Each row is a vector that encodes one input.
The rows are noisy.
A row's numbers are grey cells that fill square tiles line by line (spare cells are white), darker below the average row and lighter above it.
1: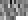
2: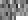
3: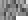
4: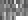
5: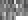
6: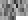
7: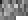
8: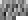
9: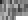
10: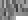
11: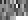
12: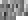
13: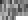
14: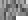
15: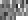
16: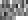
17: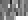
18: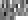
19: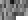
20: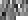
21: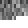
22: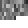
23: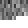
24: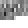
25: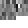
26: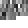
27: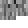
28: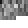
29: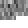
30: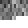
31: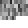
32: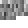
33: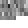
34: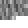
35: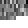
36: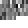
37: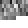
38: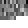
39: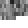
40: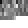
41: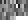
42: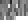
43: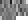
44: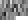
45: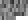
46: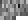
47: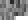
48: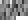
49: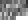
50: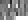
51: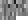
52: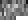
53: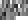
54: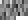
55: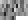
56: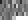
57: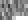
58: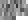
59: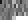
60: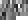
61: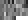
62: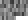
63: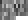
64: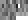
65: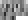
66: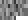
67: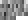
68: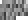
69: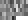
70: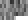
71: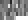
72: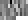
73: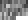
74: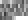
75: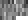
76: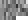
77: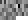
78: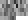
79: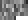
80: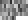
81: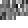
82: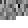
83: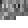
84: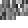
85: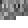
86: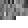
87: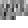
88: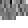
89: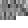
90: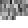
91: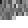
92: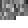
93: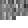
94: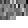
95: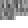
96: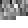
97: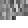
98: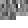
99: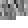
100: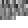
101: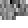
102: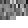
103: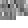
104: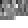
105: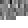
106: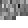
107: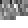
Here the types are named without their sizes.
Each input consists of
a point on a line, together with either a label, or three true/false values.
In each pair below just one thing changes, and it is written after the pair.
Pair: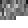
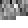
the place on the line
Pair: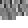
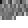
the place on the line
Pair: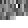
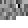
the place on the line
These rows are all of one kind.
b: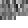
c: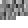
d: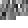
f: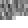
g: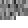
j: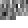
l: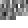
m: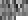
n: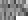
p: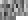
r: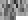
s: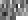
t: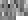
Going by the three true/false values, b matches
g, m and n.
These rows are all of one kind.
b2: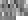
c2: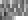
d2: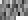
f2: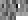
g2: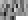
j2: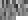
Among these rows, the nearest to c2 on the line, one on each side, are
d2 and j2.
